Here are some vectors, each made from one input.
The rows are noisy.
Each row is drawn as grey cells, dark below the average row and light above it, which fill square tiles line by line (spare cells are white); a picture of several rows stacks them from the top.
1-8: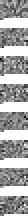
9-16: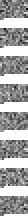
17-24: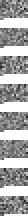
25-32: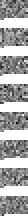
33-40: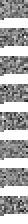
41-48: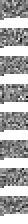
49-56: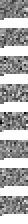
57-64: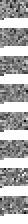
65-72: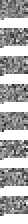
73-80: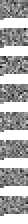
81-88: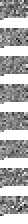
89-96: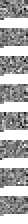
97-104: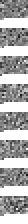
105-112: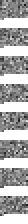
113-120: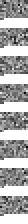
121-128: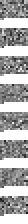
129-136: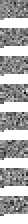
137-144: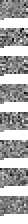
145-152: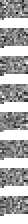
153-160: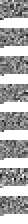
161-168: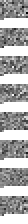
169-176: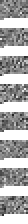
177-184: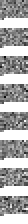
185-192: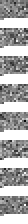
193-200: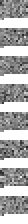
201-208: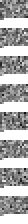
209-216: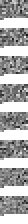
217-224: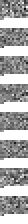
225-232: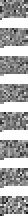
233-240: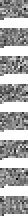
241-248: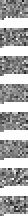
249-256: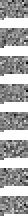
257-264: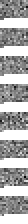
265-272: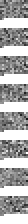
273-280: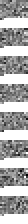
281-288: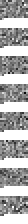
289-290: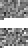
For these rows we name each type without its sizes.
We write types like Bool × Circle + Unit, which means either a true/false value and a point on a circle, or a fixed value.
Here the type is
(Bool × Bool × Bool + Line) × (Circle + Unit).
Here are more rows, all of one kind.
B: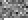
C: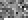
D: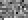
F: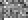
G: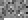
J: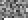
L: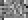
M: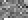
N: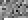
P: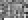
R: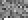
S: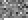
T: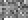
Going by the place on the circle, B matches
C, M, R and S.
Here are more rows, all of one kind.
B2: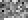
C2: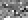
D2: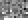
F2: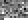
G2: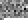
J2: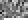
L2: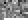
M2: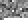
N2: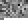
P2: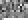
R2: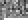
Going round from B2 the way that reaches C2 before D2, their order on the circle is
B2, M2, C2, D2, F2, G2, N2, P2, J2, L2, R2.
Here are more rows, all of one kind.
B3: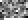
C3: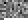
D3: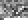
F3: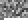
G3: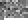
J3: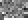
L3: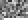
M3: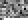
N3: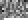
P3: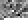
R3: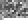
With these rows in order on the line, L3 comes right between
N3 and R3.
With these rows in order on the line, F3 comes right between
D3 and P3.
